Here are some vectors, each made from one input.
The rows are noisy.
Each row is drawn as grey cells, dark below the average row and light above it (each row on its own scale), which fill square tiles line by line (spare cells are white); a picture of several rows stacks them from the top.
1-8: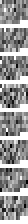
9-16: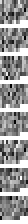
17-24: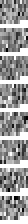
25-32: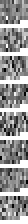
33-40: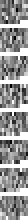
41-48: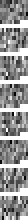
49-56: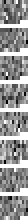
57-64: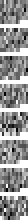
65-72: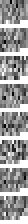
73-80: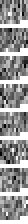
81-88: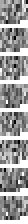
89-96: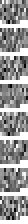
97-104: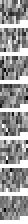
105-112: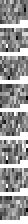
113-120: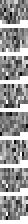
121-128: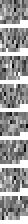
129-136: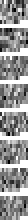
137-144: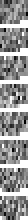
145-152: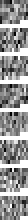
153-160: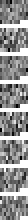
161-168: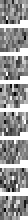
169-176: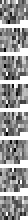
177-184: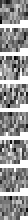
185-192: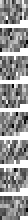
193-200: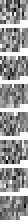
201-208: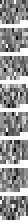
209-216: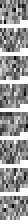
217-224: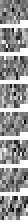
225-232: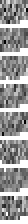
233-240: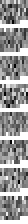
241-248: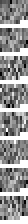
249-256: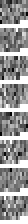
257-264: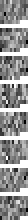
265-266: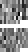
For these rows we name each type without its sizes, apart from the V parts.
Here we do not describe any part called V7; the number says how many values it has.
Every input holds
either a true/false value and a value of V7, or a list of points on a line.
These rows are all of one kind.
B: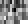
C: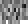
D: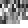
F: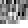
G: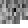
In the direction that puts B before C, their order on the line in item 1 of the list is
D, F, B, G, C.
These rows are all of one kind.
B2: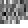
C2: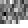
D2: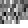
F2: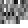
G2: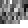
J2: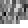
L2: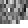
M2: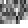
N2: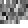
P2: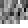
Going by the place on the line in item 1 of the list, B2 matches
C2, D2 and L2.
